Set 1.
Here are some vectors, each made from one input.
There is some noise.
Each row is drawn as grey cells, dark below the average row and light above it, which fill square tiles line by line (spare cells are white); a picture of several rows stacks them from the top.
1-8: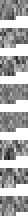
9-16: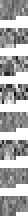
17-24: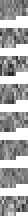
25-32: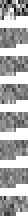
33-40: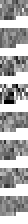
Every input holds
one of 9 labels.
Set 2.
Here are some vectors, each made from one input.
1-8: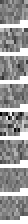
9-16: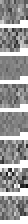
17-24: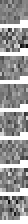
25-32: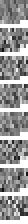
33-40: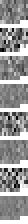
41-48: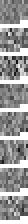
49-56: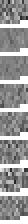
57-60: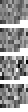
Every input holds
either a point on a 6-point circle, or a fixed value.
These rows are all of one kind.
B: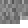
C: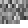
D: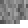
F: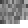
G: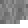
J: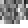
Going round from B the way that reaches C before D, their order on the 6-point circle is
B, J, C, F, G, D.
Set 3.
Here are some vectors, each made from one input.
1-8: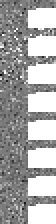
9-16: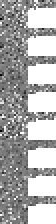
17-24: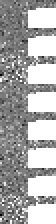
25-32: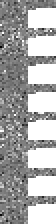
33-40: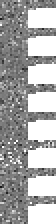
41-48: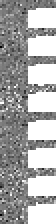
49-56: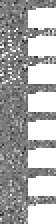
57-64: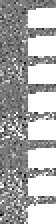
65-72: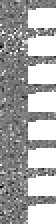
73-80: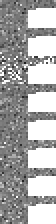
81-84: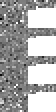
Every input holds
a point on a 16-point circle.
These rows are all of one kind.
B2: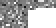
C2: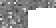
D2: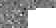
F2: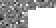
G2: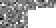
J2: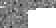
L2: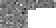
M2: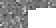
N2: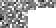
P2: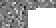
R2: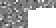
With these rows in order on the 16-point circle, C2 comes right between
M2 and N2.
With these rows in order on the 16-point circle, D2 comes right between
L2 and P2.
